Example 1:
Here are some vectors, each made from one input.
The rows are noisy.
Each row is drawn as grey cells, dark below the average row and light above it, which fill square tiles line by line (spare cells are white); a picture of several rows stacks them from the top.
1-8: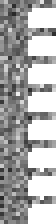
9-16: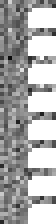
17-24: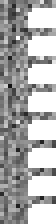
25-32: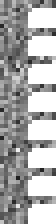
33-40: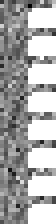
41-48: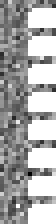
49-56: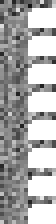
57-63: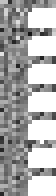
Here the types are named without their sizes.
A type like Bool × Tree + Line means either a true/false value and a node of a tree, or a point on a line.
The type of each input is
(Circle + Unit) × Line.
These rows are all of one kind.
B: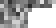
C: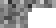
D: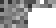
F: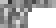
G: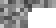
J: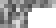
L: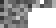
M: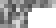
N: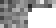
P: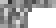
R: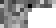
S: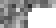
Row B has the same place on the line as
F, J, M and P.
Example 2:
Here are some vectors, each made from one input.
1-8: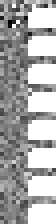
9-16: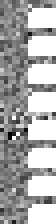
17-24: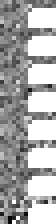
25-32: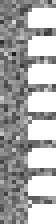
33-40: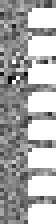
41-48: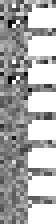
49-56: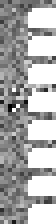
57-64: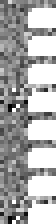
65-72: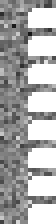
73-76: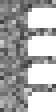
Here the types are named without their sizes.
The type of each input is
List(Line).
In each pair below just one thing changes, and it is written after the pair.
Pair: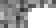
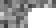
the place on the line in item 2 of the list
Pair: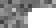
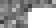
the place on the line in item 2 of the list
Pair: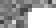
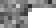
the place on the line in item 1 of the list
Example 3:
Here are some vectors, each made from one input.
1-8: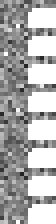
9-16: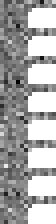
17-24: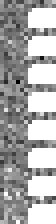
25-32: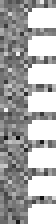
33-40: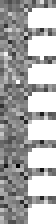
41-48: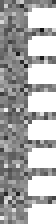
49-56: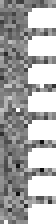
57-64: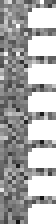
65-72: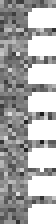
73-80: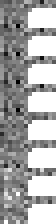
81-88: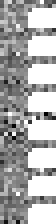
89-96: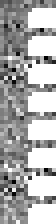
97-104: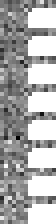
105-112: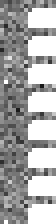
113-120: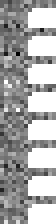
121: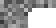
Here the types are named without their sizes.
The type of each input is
List(Circle).
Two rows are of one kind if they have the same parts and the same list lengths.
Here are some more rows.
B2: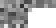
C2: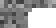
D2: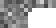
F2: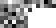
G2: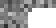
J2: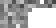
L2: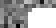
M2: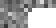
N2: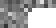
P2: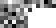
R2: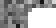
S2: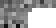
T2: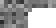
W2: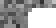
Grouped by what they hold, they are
B2, J2
C2, D2, G2, L2, M2, N2, R2, S2, T2, W2
F2, P2

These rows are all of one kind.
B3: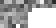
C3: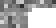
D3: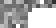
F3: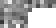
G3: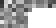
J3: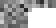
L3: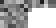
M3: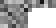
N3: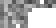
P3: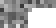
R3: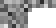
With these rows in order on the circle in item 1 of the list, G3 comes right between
C3 and L3.
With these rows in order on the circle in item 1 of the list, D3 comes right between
B3 and N3.
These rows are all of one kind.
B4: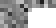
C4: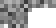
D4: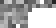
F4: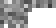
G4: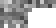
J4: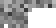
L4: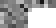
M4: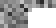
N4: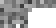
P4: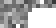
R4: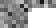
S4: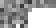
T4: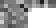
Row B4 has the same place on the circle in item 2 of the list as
L4, S4 and T4.
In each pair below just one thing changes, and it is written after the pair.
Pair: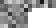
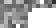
the place on the circle in item 1 of the list
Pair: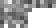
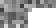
the place on the circle in item 2 of the list
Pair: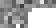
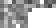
the place on the circle in item 2 of the list
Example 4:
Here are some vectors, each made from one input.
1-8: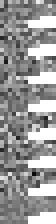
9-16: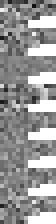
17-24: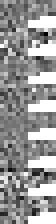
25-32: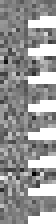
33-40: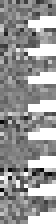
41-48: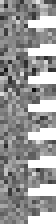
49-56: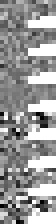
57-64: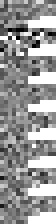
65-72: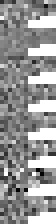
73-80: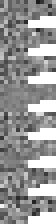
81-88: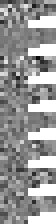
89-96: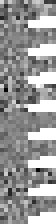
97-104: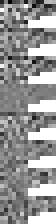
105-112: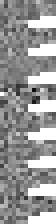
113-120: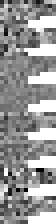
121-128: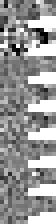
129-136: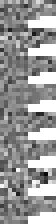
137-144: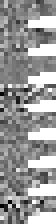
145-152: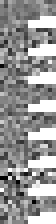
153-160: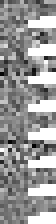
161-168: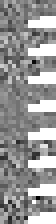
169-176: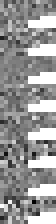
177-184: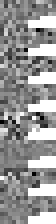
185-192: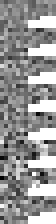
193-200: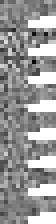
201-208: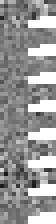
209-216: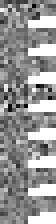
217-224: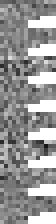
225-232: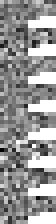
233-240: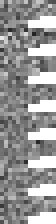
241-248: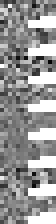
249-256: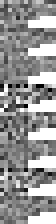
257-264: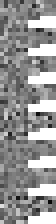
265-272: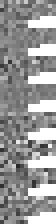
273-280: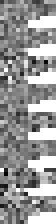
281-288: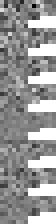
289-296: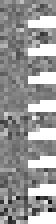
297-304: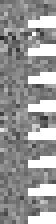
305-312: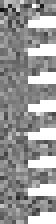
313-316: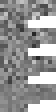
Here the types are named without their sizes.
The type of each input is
Bool × Bool × Bool × Tree.
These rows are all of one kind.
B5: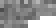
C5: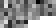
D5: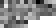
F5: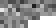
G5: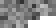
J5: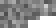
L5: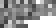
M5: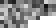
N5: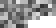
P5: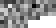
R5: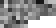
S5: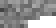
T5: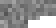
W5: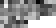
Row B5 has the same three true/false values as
F5, M5 and P5.
